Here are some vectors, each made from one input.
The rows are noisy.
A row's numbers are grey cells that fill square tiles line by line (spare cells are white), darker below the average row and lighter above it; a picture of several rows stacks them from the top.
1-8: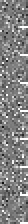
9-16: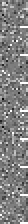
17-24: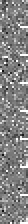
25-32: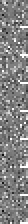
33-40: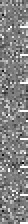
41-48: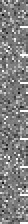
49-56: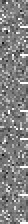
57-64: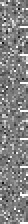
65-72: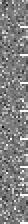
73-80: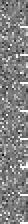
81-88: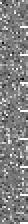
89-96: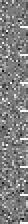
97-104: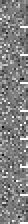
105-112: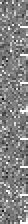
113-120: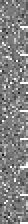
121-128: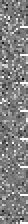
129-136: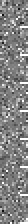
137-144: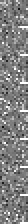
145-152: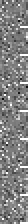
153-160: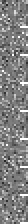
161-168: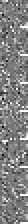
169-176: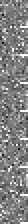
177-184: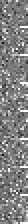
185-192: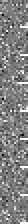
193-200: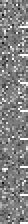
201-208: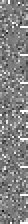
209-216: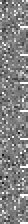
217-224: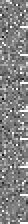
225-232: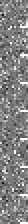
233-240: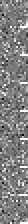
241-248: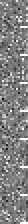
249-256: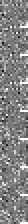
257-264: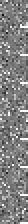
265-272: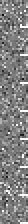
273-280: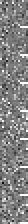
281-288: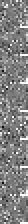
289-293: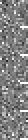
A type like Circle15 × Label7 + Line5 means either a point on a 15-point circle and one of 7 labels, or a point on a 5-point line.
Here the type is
Bool × Bool × Bool + (Circle14 + Unit) × Line6.
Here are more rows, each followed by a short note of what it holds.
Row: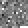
a point on a 14-point circle and a point on a 6-point line
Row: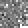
a point on a 6-point line
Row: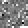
a point on a 14-point circle and a point on a 6-point line
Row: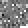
a point on a 6-point line
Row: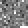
three true/false values
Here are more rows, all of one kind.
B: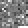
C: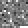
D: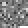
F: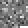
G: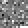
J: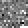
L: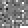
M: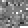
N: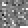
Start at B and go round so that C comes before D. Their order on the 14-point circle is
B, J, C, F, D, N, M, G, L.
